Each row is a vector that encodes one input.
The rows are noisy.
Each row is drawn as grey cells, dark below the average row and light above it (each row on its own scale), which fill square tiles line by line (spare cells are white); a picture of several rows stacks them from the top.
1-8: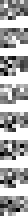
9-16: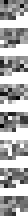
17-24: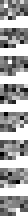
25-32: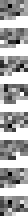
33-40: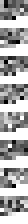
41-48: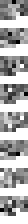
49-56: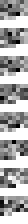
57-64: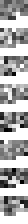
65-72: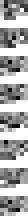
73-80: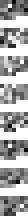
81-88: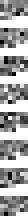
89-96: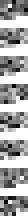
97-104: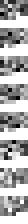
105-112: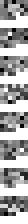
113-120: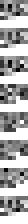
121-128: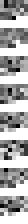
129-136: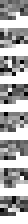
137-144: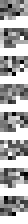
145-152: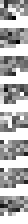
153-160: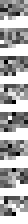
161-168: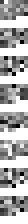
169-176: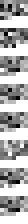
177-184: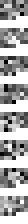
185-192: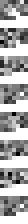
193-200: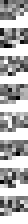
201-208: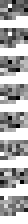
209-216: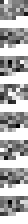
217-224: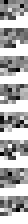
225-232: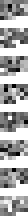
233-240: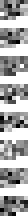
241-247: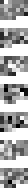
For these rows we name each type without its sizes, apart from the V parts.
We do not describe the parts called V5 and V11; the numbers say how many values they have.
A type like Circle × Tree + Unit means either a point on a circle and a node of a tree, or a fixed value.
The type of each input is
Bool × (Line + V11) + V5.
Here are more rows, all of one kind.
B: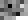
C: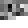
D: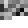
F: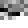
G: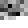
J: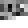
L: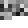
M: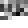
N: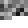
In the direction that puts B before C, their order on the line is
N, D, M, F, L, G, J, B, C.
